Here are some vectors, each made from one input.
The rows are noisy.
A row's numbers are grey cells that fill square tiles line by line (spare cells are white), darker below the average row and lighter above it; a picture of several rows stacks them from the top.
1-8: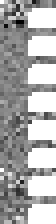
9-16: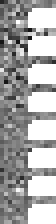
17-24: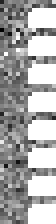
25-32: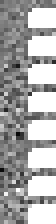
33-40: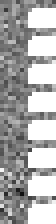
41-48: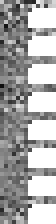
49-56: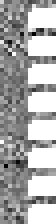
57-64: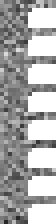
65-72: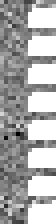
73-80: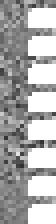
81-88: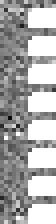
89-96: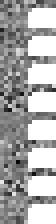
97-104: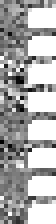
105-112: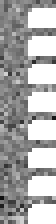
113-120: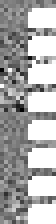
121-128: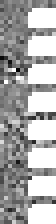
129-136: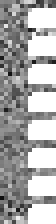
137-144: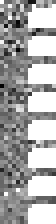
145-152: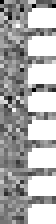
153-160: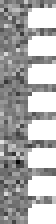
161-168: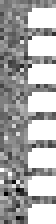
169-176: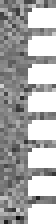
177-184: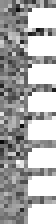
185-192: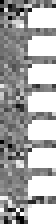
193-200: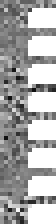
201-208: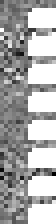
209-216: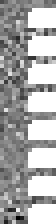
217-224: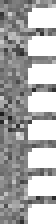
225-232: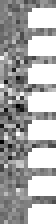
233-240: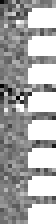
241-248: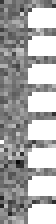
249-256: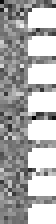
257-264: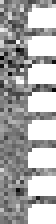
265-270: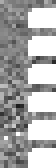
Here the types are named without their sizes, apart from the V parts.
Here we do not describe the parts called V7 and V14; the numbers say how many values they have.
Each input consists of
a label, a value of V7 and a value of V14, together with either a point on a circle, or a fixed value.
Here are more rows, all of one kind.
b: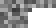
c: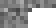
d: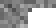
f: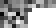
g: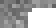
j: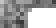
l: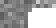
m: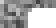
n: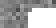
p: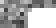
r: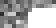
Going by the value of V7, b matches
c, f, j and p.
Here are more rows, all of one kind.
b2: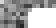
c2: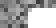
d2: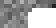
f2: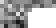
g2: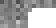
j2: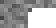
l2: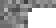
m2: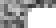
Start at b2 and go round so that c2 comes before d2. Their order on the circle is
b2, c2, d2, f2, g2, j2, l2, m2.
